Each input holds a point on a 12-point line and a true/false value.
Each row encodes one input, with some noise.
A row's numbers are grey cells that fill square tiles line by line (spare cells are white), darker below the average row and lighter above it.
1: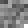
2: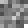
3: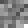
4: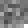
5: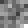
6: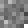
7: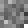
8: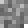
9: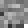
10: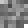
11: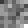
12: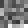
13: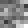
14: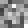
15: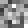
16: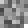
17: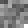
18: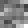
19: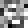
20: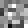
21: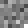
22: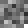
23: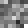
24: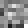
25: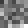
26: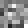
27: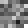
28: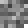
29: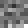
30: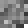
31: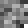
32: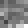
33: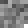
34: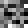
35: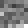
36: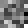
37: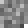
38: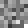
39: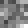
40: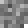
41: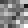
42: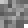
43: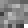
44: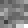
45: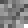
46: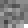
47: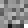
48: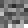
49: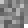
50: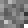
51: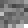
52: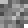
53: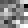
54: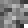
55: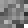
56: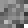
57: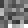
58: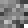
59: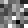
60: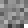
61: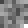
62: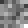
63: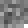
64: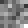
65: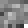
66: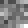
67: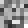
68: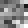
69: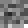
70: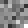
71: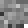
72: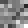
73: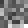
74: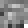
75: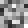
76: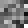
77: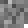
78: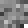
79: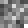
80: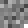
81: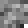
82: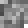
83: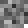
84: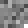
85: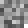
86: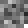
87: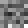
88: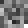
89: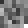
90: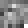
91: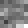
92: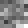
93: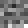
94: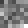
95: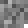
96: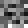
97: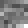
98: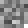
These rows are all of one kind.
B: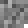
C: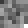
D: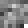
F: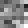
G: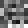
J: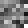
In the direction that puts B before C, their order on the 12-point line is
D, J, B, F, G, C.
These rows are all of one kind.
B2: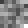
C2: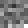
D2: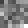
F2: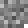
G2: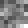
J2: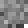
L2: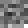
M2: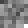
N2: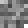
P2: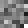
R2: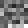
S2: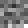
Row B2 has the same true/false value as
F2, J2, M2 and P2.
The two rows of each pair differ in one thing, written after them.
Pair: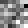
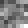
the true/false value
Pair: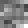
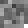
the true/false value
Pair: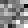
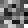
the place on the 12-point line
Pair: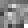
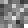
the true/false value
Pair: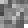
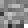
the true/false value
